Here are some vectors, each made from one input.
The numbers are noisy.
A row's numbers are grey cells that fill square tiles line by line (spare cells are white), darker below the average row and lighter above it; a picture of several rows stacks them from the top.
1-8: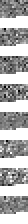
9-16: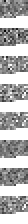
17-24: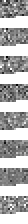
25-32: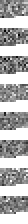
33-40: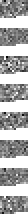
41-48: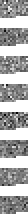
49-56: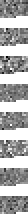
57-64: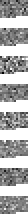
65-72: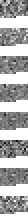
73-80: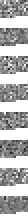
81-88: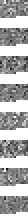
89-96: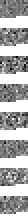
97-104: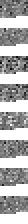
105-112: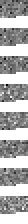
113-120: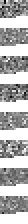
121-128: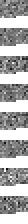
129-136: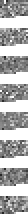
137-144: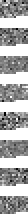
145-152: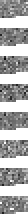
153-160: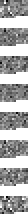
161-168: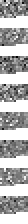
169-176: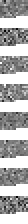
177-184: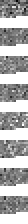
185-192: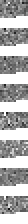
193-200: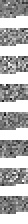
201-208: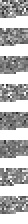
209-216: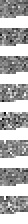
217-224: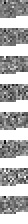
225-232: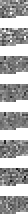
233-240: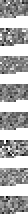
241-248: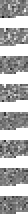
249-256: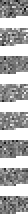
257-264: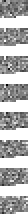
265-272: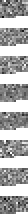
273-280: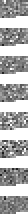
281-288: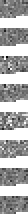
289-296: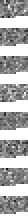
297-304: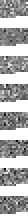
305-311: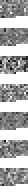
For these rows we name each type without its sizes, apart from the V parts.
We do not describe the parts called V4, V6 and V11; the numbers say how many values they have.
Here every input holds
either a point on each of three lines and a value of V11, or four true/false values, a value of V4 and a value of V6.
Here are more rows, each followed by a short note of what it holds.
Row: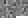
four true/false values, a value of V4 and a value of V6
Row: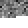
four true/false values, a value of V4 and a value of V6
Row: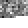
a point on each of three lines and a value of V11
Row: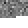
four true/false values, a value of V4 and a value of V6
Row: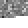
a point on each of three lines and a value of V11
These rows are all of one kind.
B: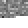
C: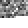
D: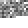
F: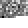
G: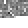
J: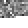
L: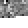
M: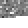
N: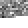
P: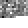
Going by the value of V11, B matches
N and P.
